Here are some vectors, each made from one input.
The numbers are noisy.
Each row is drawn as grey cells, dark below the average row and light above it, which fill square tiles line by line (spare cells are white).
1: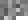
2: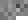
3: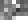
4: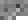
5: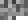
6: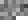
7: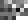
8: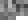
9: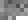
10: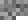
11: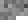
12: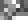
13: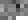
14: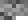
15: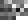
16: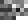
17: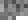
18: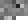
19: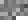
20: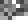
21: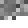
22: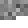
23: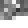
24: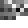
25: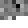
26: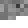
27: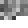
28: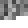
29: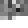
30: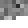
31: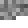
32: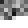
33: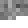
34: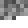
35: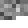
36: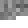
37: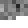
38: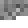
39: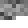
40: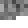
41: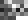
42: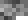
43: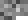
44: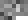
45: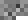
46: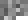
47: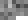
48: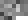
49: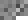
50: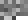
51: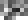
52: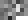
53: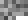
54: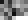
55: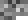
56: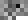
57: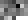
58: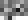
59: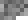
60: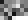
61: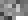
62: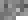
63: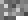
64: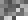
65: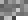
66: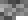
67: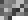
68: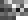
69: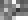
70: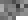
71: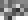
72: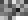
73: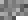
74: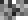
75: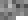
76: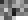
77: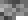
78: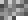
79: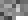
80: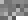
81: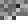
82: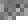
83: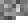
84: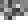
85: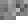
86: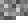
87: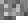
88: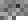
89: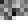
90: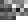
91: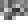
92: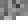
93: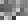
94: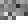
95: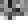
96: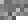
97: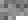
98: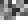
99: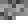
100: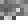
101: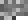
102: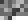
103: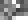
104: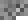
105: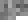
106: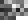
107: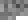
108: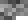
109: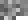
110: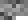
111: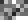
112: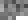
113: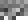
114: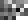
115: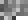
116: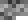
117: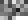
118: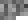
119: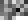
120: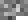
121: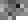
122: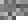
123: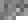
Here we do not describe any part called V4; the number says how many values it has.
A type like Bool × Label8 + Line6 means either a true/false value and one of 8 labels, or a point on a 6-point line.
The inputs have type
Bool × V4 + List3(Line5).
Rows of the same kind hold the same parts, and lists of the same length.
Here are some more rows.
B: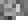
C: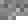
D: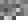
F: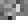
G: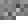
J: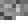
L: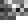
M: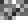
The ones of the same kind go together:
B, F, J
C, G
D
L
M

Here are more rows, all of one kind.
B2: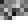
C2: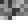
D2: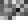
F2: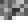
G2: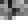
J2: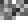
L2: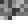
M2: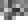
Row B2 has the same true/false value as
J2 and M2.
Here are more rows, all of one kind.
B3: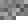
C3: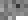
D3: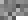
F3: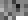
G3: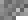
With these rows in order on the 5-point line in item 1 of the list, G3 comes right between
C3 and D3.
